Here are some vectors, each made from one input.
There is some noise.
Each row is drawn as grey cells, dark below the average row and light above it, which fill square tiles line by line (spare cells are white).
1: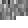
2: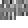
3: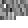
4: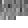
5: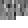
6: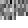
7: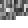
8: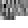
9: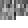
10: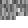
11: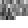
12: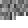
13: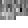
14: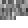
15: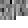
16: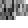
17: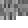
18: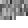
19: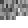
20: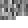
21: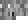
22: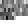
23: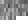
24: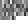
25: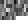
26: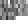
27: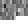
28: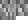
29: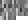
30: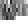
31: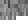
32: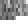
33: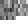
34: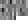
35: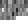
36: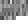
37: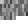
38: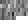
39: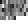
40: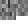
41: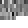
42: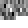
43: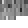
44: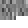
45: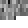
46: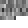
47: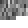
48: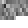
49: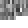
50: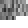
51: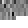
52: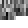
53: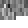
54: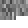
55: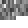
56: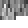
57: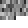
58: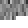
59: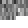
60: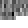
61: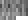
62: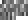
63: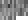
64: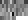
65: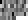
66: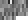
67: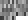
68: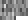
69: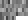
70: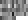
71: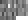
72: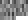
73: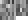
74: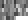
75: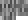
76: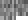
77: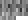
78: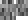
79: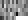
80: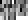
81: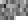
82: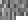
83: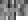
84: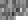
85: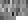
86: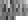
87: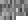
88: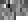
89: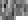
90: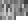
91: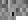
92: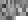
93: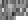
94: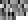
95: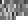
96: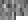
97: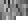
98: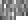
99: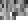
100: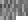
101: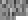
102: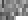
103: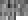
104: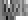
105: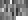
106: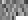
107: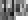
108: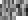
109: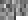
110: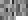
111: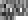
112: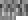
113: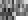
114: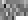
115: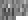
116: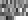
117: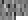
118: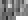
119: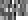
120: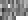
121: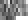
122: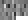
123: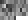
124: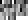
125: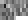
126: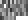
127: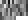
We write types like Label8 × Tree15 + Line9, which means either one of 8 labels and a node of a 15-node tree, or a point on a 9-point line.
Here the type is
List2(Line9).
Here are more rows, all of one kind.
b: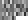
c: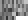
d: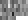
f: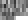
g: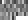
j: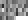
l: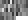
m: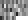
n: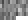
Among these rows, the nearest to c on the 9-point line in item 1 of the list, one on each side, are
d and m.
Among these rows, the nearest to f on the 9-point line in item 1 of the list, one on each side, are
g and j.
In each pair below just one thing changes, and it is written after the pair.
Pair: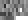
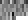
the place on the 9-point line in item 2 of the list
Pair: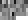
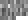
the place on the 9-point line in item 1 of the list
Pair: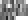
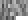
the place on the 9-point line in item 1 of the list
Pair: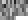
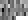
the place on the 9-point line in item 1 of the list
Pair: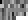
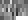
the place on the 9-point line in item 1 of the list
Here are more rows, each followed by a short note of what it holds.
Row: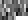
the empty list
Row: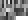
the empty list
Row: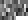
the empty list
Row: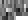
the empty list
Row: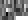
the empty list
